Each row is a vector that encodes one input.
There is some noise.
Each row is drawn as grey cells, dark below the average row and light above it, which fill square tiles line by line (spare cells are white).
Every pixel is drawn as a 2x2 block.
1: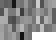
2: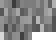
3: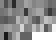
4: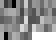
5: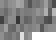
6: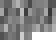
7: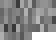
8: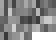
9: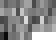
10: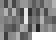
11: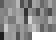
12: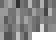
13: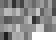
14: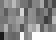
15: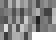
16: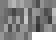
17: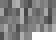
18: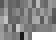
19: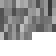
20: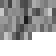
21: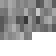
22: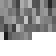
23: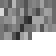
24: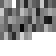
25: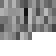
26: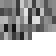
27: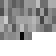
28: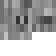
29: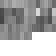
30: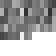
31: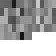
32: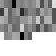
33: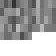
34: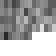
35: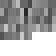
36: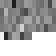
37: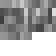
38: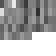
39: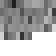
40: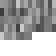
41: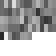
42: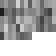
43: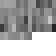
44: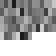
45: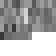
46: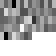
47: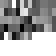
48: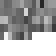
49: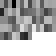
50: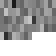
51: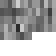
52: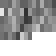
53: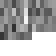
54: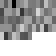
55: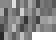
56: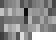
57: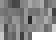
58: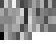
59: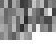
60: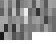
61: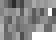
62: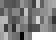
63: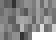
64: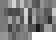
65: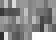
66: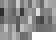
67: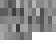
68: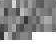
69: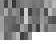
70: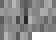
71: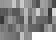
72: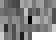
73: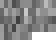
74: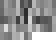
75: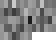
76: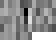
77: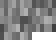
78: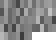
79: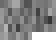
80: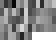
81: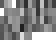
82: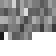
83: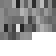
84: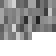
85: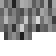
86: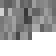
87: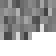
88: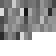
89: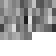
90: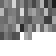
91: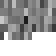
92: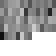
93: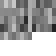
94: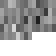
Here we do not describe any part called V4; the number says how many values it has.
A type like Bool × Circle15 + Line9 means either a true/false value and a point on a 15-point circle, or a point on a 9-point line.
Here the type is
Label7 × (Line6 + V4).
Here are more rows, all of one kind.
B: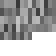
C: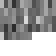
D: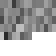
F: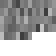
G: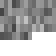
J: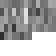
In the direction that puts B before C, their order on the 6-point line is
D, B, F, G, C, J.
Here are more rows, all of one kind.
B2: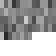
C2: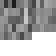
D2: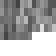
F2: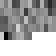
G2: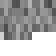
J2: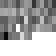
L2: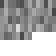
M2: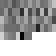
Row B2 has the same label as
F2 and G2.
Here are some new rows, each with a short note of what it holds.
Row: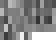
one of 7 labels and a value of V4
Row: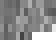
one of 7 labels and a point on a 6-point line
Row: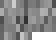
one of 7 labels and a value of V4
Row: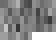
one of 7 labels and a value of V4
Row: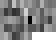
one of 7 labels and a value of V4
